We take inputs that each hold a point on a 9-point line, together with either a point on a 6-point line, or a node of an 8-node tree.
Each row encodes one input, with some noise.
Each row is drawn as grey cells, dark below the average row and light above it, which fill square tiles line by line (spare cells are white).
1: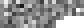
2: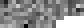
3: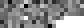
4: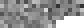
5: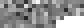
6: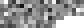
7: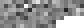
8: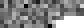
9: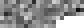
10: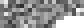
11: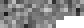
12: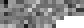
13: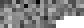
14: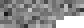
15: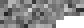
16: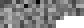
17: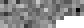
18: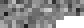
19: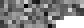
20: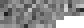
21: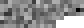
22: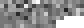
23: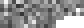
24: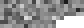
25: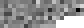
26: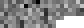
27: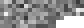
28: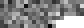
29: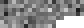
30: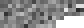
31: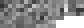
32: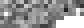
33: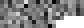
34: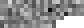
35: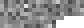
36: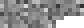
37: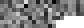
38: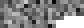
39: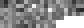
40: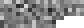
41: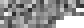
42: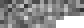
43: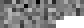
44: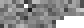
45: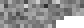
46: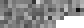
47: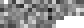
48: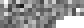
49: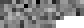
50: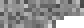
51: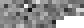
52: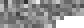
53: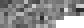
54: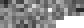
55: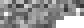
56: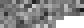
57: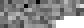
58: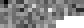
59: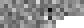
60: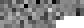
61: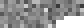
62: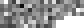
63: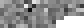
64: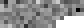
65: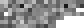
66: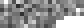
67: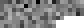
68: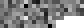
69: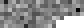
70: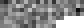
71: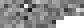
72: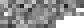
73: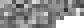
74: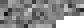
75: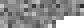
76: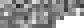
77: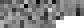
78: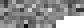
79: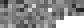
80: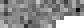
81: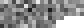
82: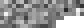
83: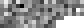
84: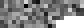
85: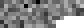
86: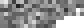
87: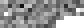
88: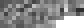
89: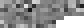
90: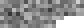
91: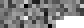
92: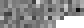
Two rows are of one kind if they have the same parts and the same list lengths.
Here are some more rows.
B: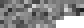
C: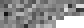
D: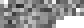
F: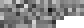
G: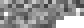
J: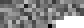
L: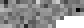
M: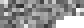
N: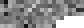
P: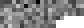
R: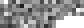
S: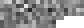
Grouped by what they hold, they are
B, C, D, F, M, R, S
G, J, L, N, P

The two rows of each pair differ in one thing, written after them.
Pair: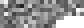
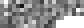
the node of the tree
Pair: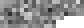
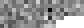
the node of the tree
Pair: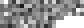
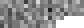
the place on the 9-point line
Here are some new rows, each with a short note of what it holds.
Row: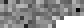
a point on a 6-point line and a point on a 9-point line
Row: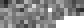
a point on a 6-point line and a point on a 9-point line
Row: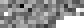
a point on a 6-point line and a point on a 9-point line
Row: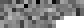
a point on a 6-point line and a point on a 9-point line
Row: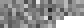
a point on a 9-point line and a node of an 8-node tree
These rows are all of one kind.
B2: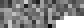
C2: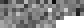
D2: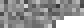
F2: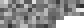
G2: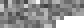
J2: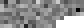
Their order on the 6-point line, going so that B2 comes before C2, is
G2, J2, B2, D2, F2, C2.
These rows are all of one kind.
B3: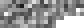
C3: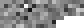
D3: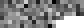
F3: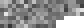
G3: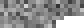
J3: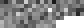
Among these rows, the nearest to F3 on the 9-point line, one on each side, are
B3 and C3.
